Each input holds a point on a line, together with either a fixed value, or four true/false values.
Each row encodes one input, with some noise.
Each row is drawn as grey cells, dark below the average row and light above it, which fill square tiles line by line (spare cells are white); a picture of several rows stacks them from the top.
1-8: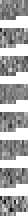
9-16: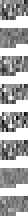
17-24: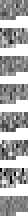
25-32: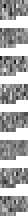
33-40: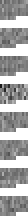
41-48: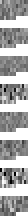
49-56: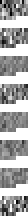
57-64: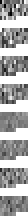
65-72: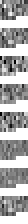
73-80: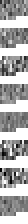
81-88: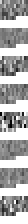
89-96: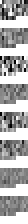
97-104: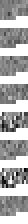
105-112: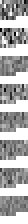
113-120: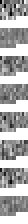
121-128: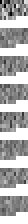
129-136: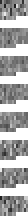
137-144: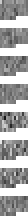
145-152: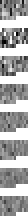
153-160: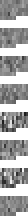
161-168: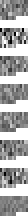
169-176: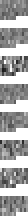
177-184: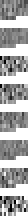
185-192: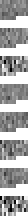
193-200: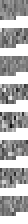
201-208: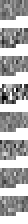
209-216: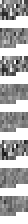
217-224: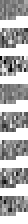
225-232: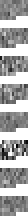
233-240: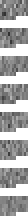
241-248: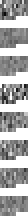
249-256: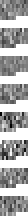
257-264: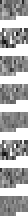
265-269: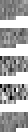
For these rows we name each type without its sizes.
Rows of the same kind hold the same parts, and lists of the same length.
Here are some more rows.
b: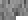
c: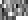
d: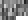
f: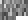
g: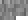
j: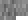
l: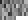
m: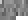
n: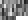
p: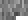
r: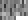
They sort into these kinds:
b, d, l, n, p
c, f, g, j, m, r

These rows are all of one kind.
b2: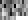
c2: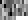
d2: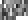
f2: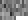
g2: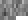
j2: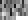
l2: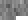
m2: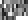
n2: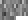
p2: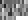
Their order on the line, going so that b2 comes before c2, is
f2, m2, j2, b2, d2, l2, c2, n2, g2, p2.
